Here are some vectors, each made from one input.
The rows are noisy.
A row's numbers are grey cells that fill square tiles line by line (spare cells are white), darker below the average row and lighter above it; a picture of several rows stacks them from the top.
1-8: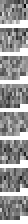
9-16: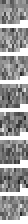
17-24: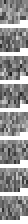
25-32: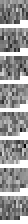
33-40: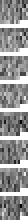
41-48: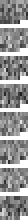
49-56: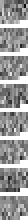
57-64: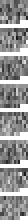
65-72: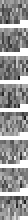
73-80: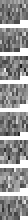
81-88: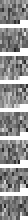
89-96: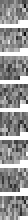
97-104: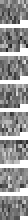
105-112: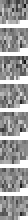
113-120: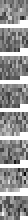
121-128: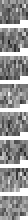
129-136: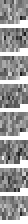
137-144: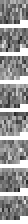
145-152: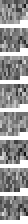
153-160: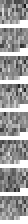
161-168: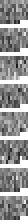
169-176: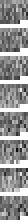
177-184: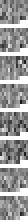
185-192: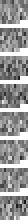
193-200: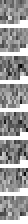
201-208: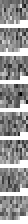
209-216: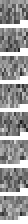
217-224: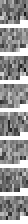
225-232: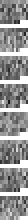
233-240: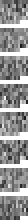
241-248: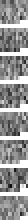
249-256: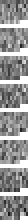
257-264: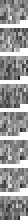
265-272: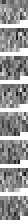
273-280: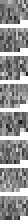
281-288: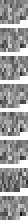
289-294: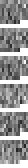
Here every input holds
a true/false value, together with either one of 12 labels, or a point on a 12-point line.
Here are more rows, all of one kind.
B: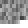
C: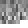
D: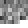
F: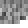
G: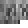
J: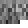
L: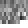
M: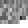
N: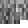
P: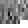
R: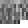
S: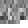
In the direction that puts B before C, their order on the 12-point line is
P, B, F, M, D, S, R, N, G, J, L, C.
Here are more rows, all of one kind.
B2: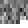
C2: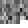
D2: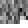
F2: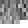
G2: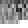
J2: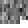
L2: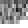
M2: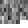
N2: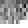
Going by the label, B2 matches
M2 and N2.
